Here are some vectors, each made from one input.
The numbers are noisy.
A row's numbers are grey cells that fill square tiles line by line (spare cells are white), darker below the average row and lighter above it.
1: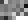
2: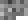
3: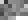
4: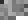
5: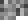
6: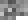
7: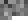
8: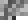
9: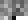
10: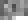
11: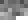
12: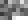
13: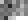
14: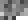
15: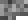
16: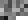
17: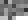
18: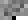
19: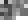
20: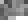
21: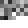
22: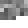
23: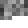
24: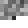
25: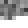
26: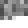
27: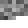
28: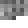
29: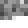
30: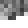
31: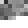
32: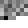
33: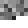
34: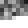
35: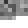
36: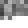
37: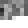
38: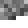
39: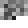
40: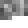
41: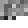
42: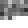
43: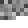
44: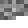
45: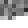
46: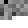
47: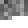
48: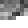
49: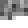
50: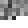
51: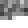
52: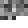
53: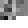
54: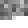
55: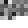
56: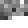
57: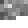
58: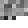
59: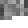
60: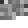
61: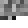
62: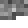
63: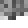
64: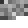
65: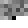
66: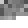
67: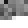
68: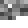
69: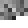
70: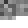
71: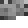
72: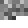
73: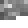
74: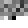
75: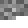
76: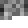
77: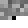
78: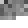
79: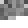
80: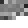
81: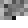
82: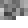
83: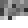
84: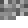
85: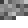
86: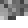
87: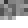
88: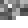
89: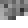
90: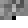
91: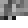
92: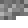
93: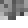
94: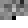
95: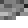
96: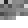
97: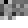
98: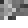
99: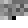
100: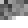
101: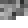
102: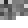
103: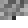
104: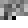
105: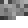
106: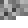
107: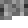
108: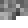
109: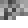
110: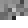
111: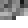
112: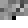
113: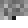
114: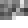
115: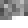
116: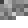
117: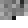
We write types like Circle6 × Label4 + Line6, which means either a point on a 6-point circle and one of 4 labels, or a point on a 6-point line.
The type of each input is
Line3 × Line4 × (Line4 + Line6).
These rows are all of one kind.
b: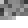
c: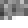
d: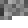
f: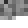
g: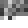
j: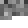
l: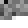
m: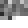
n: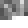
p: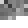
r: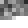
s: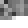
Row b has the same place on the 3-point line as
p and r.
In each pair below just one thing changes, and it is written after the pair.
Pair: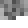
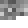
the place on the 4-point line
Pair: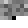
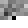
the place on the 4-point line
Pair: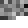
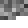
the place on the 3-point line
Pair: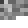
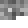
the place on the 3-point line
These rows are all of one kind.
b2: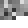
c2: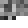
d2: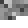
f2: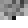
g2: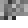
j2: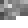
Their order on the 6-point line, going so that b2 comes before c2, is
b2, f2, g2, d2, c2, j2.
